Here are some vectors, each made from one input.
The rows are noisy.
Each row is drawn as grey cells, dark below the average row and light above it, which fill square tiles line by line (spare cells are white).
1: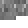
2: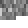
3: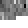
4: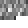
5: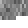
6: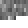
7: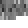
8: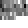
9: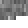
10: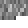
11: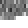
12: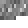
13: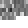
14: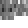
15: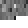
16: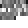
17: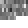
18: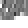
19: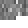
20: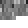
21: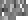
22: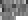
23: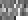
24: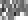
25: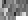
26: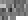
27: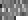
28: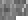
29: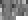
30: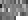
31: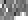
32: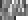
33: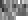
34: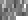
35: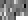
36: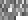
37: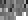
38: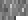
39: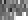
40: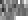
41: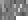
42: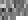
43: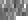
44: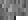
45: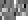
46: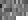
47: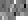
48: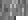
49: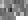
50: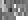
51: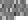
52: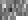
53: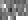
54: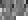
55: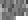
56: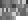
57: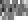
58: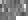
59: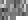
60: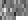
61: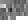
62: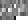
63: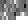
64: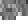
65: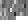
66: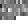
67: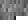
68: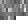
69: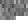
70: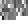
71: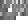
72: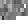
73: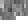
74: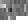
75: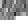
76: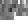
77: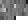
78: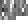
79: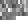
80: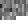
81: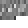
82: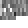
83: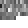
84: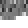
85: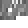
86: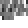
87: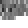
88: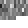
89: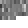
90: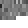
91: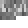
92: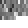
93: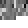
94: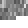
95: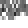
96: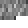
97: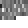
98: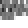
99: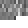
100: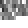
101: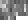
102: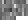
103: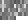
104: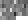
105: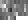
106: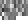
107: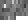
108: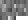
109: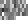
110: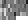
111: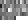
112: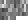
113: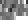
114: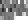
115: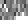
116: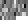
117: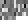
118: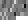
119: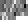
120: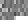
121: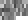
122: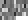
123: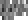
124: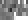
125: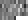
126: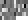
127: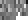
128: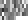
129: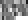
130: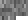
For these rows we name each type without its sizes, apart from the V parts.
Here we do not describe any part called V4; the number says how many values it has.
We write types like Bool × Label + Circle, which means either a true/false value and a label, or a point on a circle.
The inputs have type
Line × (Line + V4).
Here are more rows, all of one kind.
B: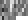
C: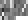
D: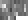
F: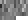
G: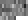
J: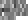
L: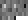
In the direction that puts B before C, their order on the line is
B, L, G, F, C, J, D.
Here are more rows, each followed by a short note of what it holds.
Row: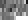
a point on each of two lines
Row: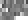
a point on each of two lines
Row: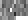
a point on each of two lines
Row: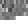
a point on each of two lines
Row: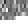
a point on each of two lines
